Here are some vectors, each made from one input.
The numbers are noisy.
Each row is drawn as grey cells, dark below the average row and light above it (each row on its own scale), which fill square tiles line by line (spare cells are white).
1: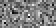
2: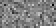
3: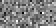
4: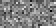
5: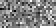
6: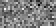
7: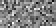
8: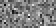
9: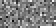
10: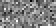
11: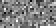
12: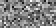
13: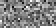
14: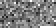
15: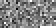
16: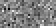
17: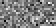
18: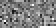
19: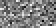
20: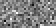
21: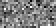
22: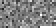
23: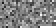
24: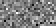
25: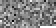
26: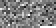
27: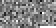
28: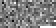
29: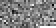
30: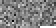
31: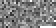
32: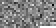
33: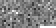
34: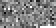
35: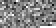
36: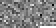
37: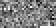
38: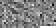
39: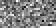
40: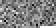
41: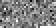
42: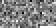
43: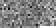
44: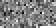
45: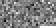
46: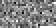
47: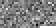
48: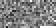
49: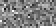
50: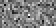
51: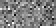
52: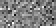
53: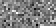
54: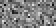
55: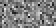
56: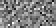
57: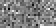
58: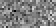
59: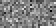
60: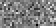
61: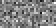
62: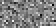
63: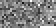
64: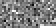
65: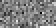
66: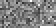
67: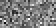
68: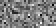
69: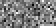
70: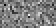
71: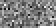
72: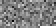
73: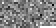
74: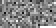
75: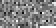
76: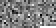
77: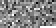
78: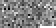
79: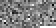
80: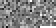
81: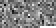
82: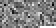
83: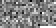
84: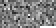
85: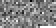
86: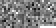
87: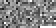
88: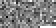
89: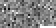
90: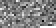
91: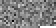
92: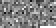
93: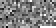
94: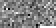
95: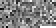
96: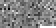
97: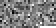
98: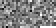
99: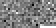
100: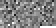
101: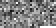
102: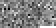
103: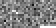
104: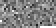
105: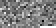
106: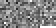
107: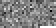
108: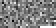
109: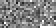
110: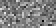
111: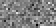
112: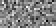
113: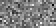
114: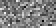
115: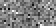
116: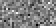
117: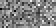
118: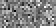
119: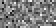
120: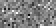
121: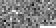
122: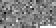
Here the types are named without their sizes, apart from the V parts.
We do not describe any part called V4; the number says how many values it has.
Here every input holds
a value of V4, together with either a fixed value, or three labels and three true/false values.
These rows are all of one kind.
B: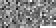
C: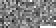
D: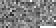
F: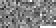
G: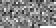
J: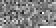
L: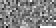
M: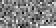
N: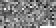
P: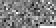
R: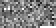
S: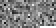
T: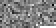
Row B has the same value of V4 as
C, D, F and L.
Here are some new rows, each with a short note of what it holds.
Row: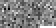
three labels, three true/false values and a value of V4
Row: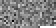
a value of V4
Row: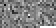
three labels, three true/false values and a value of V4
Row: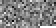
a value of V4
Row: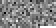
three labels, three true/false values and a value of V4
